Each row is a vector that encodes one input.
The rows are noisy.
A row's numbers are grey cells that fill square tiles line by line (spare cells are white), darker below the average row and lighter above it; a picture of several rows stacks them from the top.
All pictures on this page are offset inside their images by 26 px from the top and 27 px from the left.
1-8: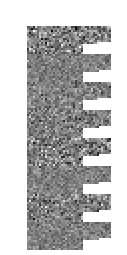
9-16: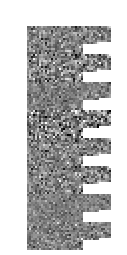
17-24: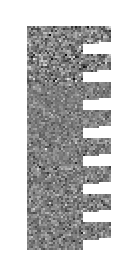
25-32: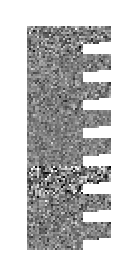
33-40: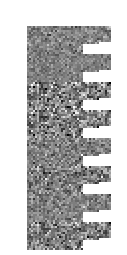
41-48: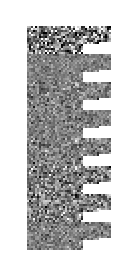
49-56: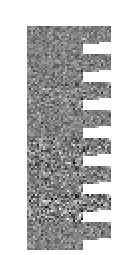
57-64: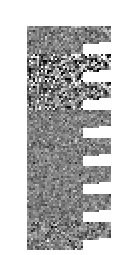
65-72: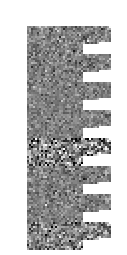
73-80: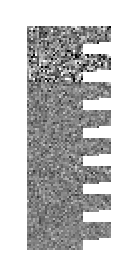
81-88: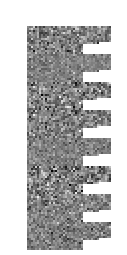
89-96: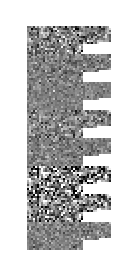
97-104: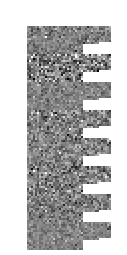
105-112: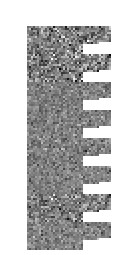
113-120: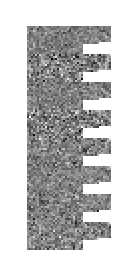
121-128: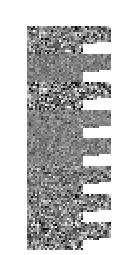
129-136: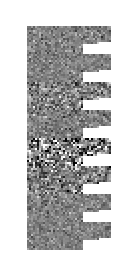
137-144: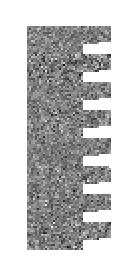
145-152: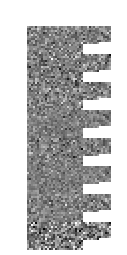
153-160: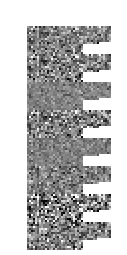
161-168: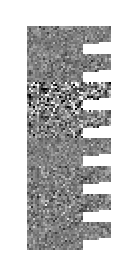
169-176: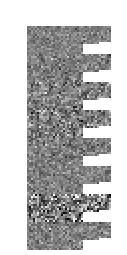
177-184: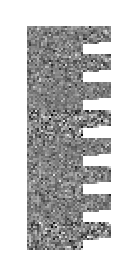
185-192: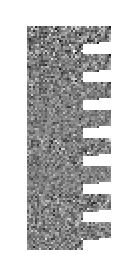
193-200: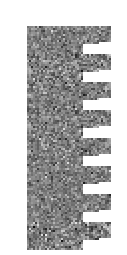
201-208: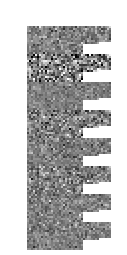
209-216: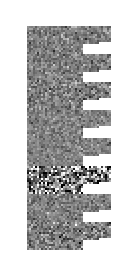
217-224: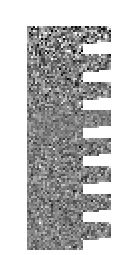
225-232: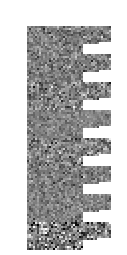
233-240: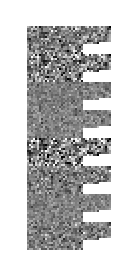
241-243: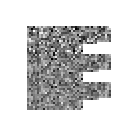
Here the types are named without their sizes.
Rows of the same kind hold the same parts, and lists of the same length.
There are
2 kinds of row.
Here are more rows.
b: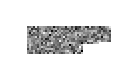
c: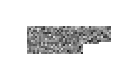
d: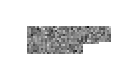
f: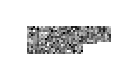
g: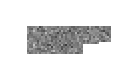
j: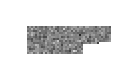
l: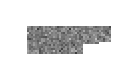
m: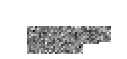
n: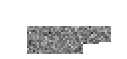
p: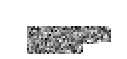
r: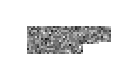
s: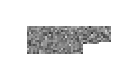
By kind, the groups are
b, g, j, l, p, r
c, d, f, m, n, s

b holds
a point on a circle, a label, a node of a tree and a true/false value.
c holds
a point on each of two circles.
